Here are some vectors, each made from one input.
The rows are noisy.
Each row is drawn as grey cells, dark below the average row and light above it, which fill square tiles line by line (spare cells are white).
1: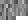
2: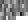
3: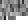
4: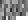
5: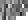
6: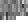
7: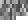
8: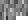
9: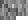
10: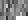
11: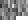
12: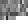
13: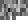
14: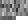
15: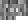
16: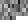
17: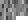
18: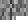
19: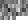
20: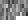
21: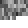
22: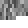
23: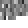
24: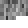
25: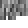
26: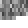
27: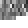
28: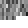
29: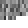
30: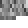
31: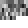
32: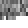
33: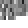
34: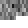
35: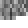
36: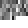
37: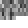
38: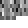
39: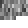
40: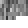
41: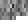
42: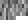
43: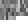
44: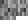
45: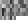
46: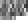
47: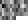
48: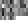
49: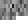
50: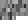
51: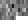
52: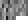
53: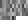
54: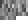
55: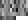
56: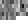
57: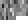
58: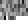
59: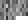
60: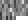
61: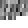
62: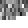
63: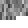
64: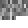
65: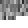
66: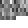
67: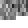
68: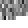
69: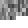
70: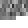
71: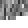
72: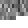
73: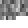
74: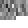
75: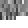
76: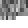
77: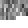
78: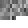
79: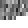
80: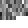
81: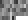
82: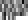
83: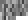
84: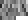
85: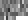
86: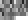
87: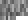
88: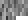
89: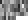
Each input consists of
three true/false values.
